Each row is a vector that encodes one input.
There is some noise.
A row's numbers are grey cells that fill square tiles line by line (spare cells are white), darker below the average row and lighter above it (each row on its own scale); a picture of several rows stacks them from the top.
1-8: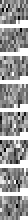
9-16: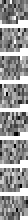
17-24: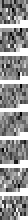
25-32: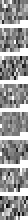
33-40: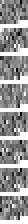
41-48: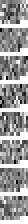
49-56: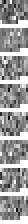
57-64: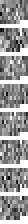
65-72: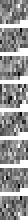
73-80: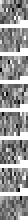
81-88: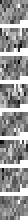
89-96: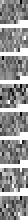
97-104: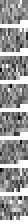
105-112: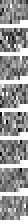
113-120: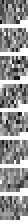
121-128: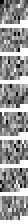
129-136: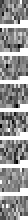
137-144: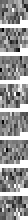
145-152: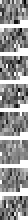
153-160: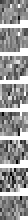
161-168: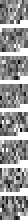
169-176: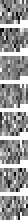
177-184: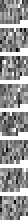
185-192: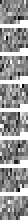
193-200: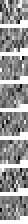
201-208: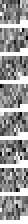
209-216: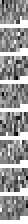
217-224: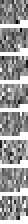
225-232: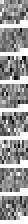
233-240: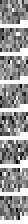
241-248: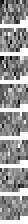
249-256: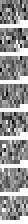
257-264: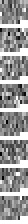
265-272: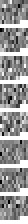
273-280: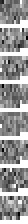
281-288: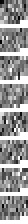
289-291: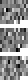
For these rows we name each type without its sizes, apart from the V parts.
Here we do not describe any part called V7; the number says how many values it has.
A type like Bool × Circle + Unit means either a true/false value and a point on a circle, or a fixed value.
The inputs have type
List(Label × (Line + V7)).
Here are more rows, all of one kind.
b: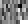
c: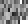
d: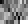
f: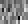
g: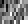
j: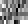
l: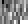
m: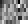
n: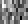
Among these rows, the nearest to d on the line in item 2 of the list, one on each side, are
f and l.
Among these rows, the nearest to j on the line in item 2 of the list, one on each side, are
c and n.
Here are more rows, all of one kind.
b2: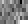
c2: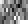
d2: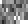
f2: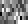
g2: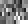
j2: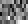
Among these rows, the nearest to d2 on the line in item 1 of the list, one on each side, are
c2 and j2.
